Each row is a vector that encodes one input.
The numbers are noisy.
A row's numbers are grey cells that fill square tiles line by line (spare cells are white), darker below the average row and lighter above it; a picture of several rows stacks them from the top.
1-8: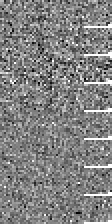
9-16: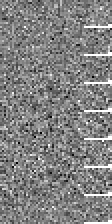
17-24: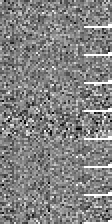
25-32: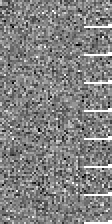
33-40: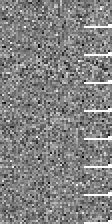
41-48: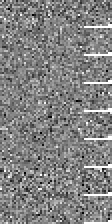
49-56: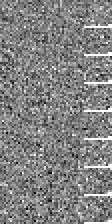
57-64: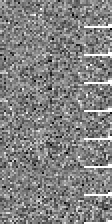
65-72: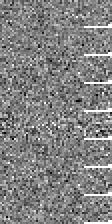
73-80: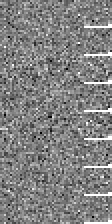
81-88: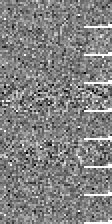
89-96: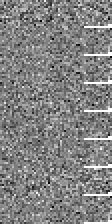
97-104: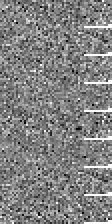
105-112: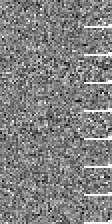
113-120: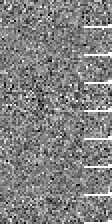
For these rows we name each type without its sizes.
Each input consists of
either a point on a circle, or a point on a line.
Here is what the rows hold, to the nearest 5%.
About 80% of them hold a point on a circle. The rest hold a point on a line.
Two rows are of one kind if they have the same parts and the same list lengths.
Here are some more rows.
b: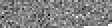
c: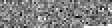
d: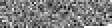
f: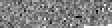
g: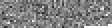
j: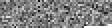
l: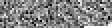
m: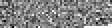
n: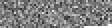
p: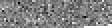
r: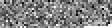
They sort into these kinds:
b, c, f, g, m, n, p, r
d, j, l

